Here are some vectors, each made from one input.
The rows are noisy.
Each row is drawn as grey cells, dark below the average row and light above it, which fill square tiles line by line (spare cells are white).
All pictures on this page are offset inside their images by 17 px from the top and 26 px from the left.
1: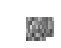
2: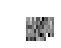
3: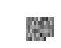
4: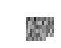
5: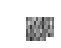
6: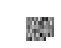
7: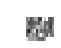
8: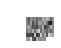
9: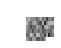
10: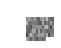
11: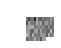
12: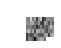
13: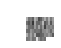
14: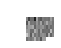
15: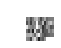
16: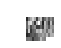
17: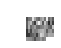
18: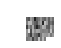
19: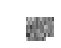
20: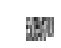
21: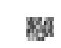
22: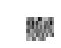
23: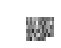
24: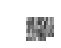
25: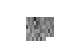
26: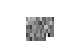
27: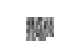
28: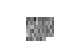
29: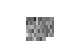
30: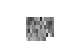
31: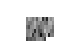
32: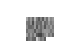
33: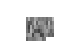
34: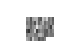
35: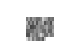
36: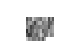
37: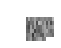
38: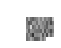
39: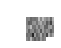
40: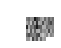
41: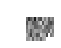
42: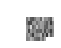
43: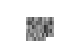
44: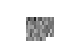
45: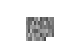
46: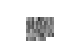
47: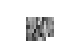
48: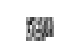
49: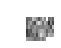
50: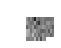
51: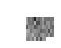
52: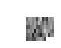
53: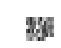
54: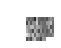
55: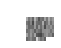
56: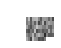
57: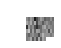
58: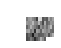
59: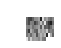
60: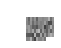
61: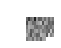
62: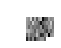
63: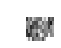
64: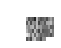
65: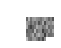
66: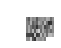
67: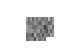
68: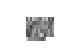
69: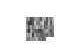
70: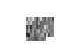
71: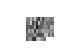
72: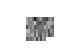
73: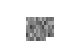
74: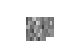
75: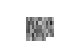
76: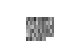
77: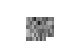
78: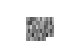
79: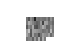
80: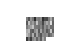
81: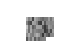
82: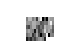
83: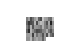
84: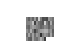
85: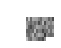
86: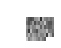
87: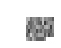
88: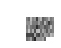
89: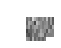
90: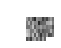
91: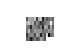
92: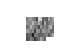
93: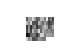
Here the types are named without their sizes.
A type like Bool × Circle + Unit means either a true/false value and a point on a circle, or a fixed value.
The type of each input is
Bool × Bool × Bool + List(Line).
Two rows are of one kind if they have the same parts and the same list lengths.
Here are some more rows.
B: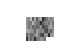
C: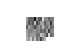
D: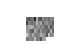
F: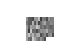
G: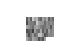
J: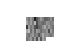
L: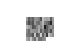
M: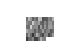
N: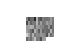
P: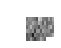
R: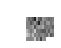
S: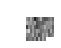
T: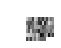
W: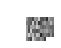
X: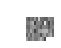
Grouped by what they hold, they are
B, L, M, P, T
C, D, J, N, R, S
F, W, X
G

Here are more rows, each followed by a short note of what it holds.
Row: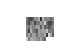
the empty list
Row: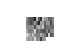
a list of one item
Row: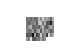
three true/false values
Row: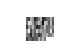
a list of one item
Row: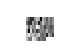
the empty list
